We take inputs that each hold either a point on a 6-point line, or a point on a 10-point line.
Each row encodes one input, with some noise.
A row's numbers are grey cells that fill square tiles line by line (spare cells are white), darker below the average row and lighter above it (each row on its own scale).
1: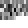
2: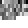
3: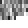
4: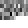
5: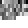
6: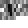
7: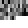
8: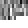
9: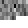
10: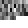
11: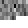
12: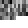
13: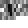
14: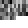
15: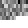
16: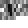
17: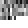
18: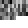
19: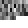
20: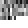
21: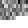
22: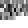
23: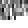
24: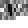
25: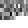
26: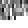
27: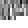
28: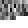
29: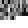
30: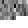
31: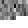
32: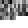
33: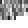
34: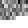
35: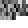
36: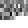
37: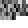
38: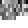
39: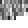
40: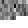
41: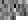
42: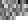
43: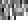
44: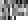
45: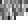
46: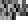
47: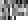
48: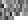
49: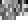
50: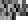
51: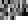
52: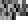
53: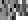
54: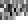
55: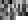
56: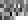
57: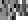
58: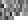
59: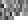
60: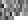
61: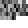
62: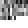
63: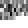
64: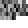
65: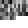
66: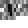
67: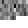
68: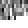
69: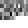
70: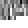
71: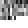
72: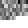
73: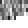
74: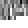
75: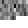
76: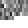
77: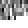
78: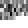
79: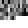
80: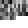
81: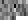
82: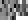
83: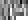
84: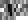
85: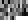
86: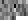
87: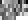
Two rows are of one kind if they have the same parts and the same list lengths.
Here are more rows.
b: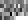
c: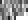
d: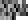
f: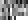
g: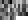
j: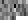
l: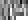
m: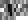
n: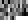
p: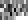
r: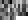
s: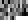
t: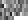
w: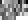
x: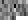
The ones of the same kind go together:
b, c, f, l, m, p, t, w
d, g, j, n, r, s, x

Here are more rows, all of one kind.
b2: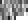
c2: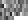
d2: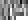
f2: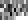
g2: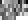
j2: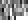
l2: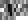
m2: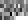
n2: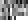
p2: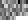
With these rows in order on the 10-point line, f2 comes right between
l2 and m2.
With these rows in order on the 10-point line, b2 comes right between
g2 and j2.
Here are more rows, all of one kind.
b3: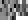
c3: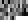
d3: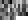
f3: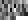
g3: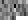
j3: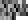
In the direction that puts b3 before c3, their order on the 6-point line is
j3, b3, g3, f3, d3, c3.
